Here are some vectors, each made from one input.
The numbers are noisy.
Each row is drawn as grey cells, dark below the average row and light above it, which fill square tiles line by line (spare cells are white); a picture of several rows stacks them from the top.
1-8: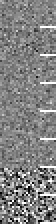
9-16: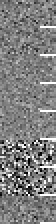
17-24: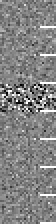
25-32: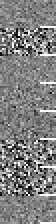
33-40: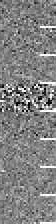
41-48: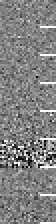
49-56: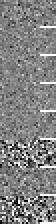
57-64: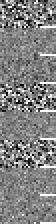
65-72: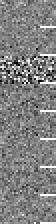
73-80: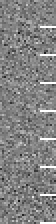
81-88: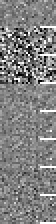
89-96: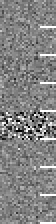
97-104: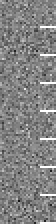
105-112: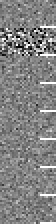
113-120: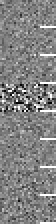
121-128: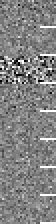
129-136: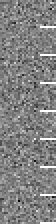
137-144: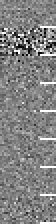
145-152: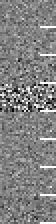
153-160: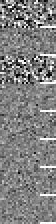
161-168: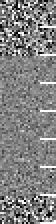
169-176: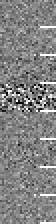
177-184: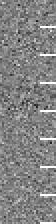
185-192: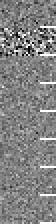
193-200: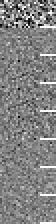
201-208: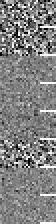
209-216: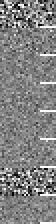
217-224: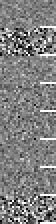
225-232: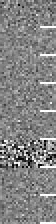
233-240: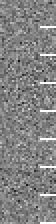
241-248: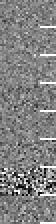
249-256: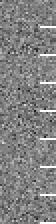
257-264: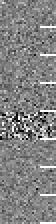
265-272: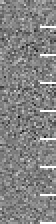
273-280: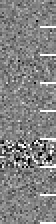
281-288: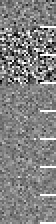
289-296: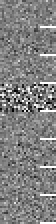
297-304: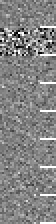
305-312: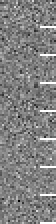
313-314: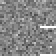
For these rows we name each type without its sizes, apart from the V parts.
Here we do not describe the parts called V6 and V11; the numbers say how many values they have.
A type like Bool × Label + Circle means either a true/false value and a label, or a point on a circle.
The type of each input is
(Bool × Bool × Bool + (Tree + Unit) × V6) × V11 + Label.
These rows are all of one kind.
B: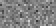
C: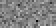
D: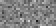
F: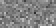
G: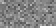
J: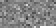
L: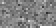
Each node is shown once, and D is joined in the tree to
B, F and G.
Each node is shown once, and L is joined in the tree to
G.
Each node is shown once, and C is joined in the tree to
B.
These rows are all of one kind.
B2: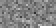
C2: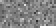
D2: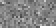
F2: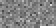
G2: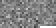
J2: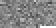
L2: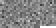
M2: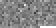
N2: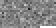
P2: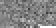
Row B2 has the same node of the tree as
D2 and F2.
